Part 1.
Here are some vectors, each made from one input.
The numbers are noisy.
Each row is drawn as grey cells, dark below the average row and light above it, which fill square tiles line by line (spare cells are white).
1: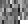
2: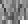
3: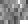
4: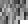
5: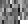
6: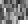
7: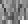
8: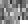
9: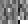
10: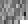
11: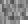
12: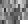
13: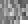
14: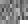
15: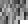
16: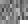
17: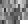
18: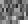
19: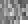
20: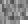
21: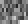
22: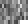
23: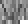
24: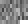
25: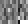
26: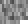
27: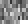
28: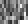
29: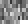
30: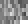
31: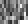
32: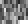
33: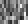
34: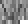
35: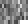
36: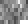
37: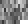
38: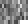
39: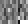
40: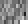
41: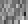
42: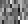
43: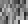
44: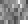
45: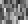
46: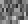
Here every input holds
a point on a 3-point line and a point on a 5-point line.
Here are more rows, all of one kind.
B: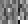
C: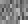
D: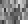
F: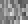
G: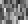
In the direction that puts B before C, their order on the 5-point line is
B, D, F, C, G.
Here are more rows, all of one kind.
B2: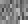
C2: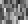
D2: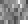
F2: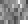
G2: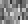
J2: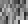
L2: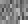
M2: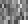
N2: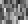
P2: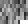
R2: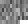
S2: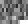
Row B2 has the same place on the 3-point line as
L2, R2 and S2.
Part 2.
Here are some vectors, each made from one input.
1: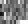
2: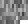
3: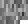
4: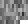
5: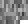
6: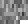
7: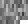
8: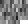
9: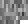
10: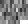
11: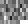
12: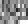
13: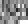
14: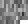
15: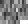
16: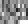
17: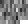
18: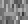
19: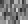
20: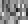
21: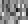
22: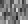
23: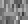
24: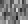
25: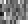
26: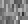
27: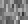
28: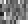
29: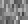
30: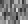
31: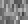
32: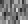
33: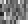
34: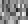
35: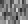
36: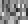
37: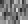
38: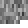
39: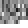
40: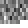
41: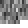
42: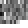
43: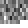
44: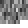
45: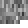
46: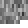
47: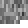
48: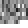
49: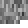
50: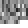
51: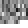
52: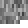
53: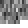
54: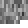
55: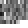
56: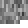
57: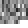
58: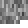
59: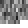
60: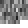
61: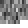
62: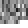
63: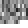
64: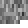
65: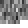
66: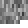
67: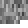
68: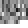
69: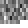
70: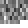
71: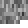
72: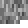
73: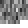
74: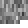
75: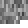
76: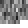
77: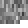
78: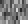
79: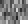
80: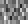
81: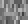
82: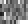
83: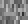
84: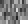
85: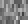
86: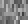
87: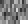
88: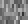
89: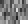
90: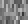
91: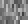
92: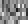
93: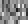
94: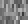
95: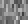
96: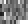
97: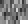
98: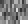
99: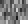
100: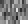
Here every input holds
one of 5 labels.
